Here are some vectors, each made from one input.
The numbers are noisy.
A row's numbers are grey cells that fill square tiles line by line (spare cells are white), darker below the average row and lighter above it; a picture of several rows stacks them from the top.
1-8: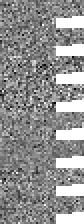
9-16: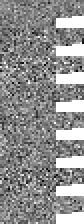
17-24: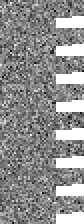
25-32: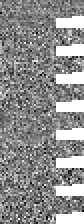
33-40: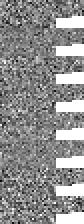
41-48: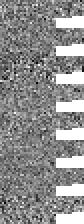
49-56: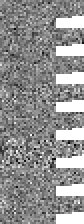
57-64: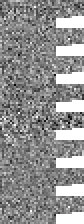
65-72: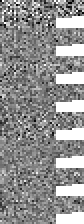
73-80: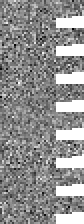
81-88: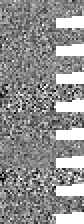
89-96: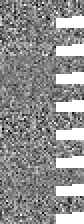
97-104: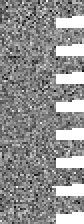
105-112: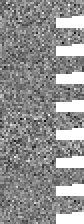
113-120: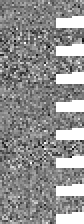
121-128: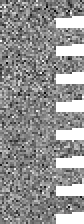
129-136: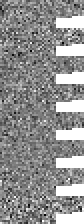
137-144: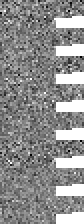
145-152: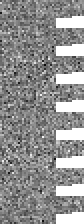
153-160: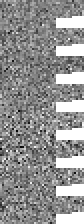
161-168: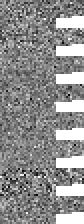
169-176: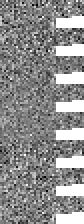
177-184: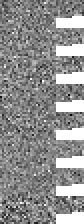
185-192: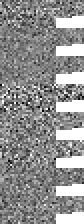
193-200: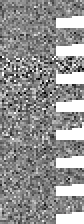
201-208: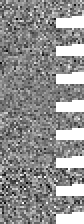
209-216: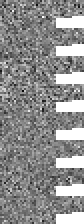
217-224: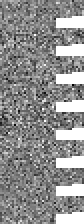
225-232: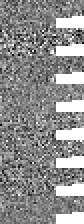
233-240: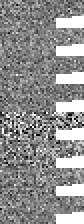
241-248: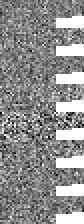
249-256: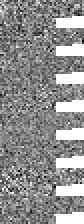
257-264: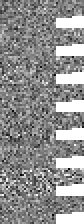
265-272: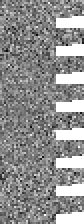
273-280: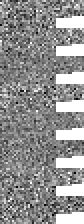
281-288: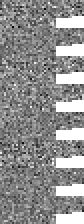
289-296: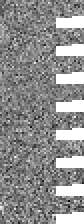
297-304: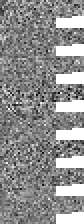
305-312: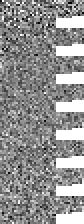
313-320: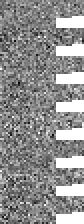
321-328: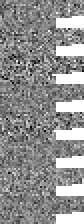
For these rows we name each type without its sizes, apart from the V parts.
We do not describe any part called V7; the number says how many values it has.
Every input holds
a list of items, each a true/false value and a value of V7.
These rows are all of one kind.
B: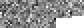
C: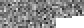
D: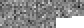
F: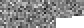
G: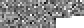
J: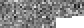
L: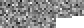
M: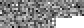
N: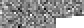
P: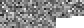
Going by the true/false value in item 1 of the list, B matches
C, L, M and N.
